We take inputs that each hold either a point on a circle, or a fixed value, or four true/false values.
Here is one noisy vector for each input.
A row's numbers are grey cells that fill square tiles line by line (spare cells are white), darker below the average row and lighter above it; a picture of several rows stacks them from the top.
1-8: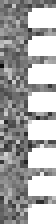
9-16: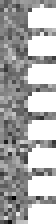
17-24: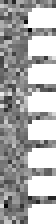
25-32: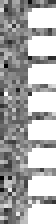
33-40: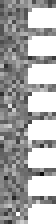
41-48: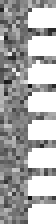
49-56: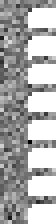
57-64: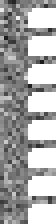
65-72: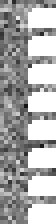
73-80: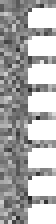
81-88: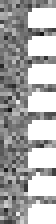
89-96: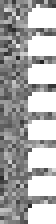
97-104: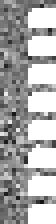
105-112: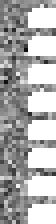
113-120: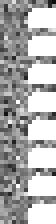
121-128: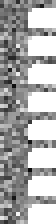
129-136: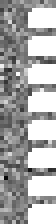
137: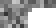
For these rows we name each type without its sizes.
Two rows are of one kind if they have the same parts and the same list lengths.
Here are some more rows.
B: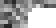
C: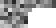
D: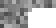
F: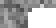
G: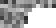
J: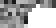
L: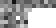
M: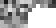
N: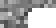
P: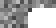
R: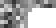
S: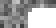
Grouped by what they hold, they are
B, L, R
C, G, J, M
D, F, N, P, S

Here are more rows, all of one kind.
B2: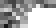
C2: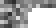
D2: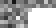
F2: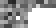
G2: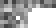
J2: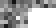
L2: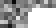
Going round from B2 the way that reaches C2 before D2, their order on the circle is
B2, C2, J2, L2, D2, G2, F2.
